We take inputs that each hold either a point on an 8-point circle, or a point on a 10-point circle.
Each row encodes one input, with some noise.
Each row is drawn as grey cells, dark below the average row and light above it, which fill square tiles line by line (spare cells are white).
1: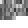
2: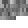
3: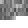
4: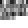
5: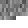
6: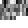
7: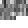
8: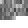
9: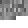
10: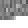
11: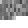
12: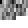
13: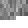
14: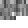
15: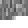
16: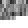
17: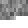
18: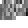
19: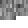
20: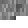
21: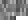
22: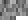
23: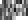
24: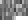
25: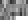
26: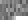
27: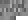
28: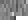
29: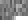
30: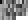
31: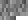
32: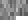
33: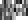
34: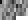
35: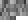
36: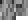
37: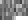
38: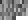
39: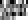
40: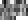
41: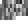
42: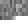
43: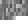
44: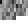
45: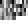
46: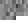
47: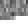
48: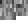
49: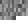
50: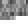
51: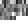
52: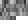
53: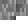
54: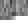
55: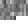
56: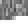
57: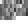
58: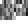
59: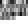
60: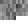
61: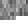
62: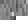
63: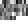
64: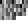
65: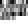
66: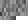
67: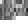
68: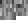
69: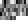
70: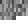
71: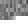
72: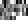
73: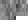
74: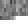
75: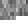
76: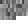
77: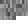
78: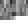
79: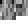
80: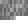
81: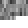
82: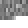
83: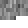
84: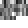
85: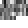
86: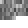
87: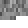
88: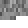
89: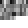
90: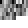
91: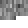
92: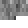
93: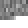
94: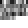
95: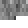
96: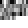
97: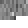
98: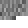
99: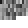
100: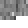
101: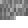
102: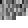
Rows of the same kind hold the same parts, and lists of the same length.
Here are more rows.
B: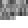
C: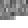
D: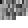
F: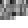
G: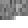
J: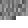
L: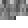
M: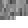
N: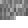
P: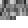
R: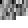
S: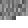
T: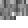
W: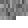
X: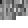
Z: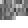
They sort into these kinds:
B, C, F, G, M, N, Z
D, J, L, P, R, S, T, W, X

